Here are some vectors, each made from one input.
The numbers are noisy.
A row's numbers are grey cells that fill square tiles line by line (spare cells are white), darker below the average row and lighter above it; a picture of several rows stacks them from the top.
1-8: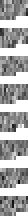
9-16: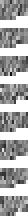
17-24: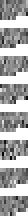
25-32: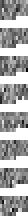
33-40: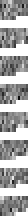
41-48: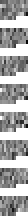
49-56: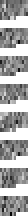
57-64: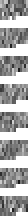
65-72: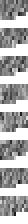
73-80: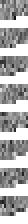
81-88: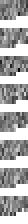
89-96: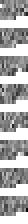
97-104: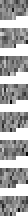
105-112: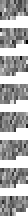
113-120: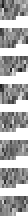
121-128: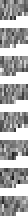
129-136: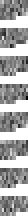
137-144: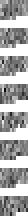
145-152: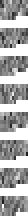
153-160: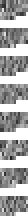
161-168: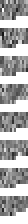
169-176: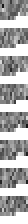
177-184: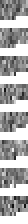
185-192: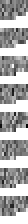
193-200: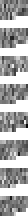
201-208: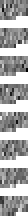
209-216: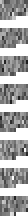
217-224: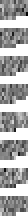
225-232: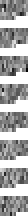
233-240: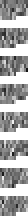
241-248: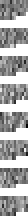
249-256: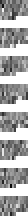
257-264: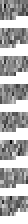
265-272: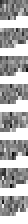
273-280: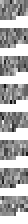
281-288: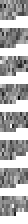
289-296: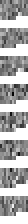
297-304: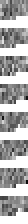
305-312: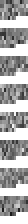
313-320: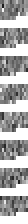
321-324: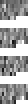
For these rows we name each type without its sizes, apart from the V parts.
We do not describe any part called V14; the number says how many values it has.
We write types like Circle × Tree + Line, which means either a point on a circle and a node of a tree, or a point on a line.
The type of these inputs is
(Bool × Bool × Bool + Label) × V14.
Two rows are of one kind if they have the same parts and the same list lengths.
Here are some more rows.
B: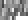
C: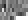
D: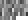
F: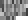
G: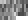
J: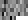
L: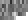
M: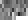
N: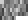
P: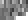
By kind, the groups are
B, D, F
C, G, J, L, M, N, P

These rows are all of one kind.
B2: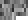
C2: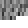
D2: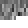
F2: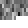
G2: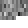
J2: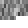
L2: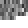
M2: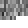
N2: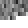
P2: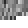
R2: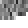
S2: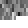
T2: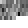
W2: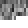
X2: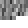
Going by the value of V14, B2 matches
D2, F2, S2 and W2.
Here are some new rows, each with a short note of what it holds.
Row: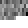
three true/false values and a value of V14
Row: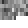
three true/false values and a value of V14
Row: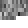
a label and a value of V14
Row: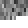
a label and a value of V14
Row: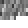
three true/false values and a value of V14
